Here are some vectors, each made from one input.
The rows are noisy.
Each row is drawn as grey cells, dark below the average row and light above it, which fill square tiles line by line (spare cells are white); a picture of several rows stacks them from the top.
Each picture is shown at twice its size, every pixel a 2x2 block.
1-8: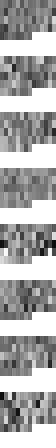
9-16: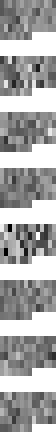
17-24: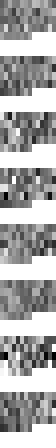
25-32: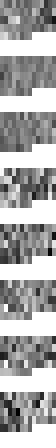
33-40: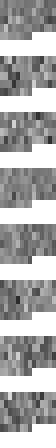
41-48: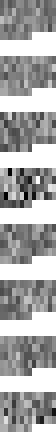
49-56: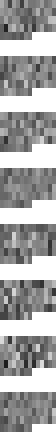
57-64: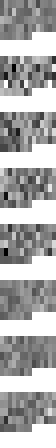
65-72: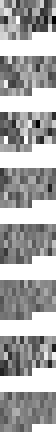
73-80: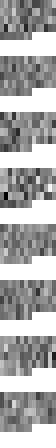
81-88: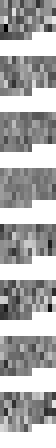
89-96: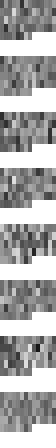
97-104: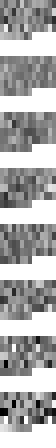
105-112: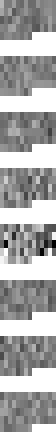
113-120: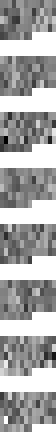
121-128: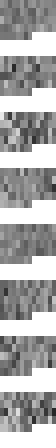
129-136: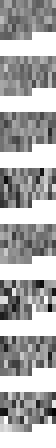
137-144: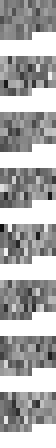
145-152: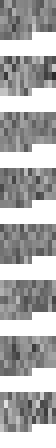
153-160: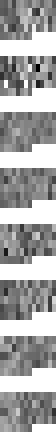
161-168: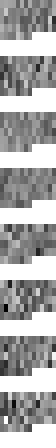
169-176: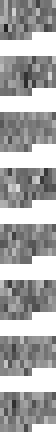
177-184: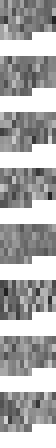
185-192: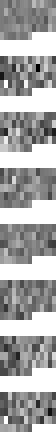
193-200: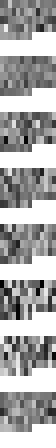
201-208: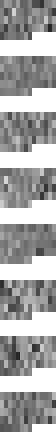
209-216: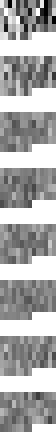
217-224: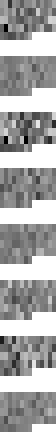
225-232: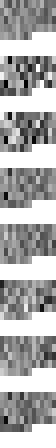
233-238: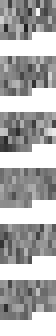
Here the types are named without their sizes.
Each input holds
four true/false values.
